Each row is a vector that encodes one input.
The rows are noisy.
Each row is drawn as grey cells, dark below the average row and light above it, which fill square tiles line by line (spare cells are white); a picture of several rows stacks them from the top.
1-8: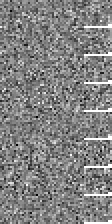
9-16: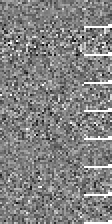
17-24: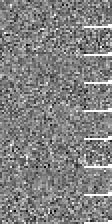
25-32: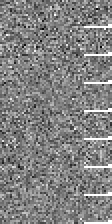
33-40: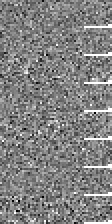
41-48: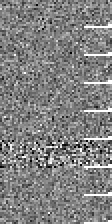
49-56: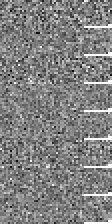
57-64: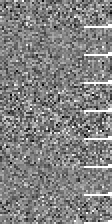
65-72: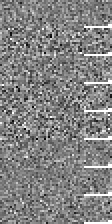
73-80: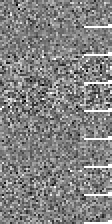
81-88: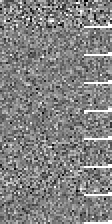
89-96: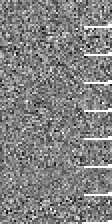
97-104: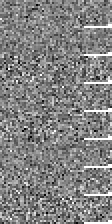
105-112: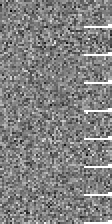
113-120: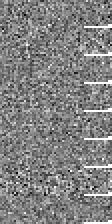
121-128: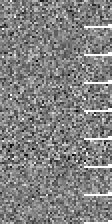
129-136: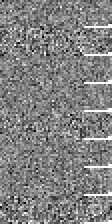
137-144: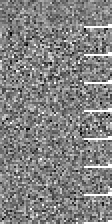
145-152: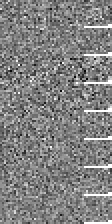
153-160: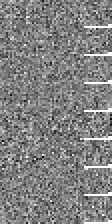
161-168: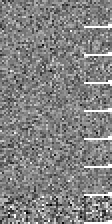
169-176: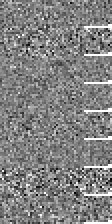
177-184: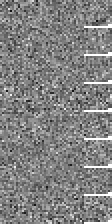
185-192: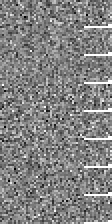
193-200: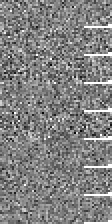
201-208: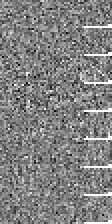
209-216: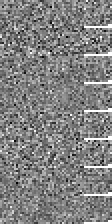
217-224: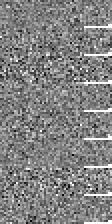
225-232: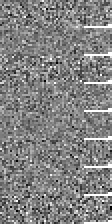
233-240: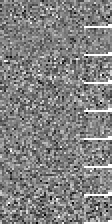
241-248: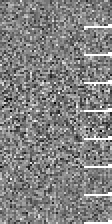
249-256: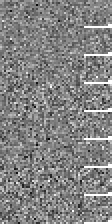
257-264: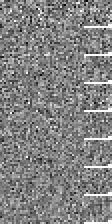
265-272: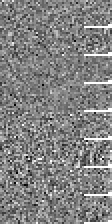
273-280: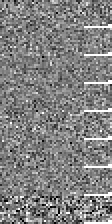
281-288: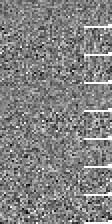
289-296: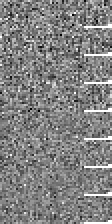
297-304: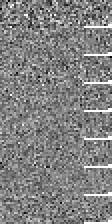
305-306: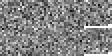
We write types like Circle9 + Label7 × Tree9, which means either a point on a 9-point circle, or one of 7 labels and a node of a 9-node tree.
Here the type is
(Bool × Bool × Bool + Line13) × Tree11 × (Tree11 + Unit).
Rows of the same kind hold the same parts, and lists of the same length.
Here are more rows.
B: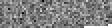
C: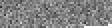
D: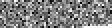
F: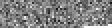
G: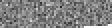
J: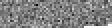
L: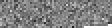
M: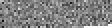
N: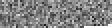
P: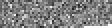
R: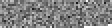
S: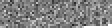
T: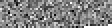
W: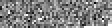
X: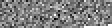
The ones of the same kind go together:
B, J, M, R
C, G, P, T, X
D, N, S, W
F, L

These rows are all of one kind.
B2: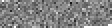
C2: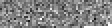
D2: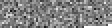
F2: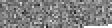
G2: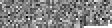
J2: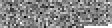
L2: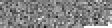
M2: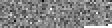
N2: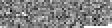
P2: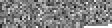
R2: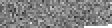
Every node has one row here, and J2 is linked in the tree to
N2.
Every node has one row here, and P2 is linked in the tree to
M2.
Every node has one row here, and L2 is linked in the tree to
D2 and R2.
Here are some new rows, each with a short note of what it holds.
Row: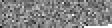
a point on a 13-point line and a node of an 11-node tree
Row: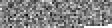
a point on a 13-point line and a node of an 11-node tree
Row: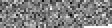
a node of an 11-node tree and three true/false values
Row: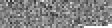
a point on a 13-point line and a node of an 11-node tree
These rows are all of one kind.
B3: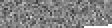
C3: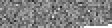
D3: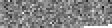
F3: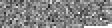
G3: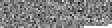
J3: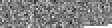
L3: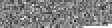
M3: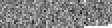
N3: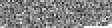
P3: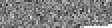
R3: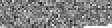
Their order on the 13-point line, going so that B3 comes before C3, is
M3, F3, L3, N3, D3, B3, G3, J3, P3, C3, R3.
